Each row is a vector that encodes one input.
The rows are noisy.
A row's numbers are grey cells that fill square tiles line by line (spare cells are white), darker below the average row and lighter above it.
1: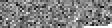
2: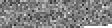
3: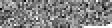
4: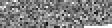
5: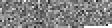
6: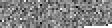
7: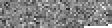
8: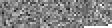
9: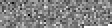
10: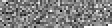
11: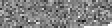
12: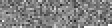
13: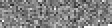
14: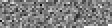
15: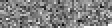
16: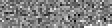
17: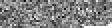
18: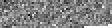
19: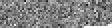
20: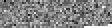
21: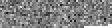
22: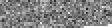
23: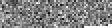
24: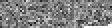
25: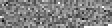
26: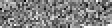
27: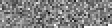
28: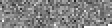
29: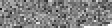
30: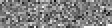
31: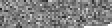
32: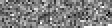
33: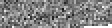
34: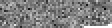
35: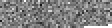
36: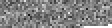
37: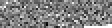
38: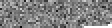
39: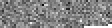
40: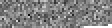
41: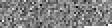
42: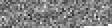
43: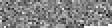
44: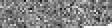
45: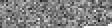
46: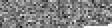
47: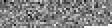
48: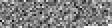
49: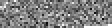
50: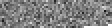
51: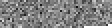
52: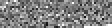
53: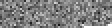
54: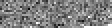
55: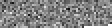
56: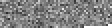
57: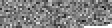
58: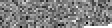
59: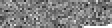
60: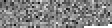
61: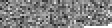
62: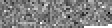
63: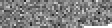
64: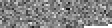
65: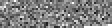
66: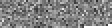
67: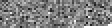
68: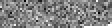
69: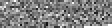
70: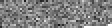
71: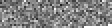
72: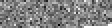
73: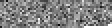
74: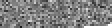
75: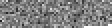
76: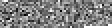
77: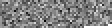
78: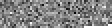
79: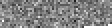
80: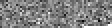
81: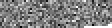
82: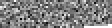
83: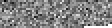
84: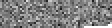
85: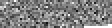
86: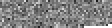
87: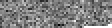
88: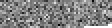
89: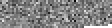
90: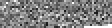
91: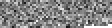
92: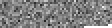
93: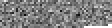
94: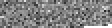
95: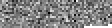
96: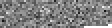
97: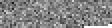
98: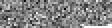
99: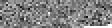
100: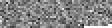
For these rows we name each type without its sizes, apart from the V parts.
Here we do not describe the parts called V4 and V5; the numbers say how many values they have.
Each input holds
either a value of V4 and a value of V5, or a list of points on a circle.
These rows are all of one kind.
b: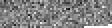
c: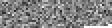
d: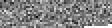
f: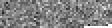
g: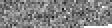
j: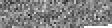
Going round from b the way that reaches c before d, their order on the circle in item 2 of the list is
b, j, c, d, f, g.
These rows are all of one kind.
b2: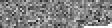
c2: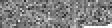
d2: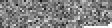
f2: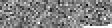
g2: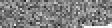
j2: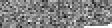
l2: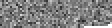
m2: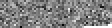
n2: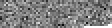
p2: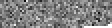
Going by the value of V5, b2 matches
c2, g2, l2 and p2.
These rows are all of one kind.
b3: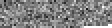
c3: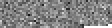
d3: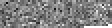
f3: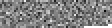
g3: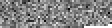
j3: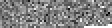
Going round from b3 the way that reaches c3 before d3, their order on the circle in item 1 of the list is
b3, j3, g3, c3, d3, f3.
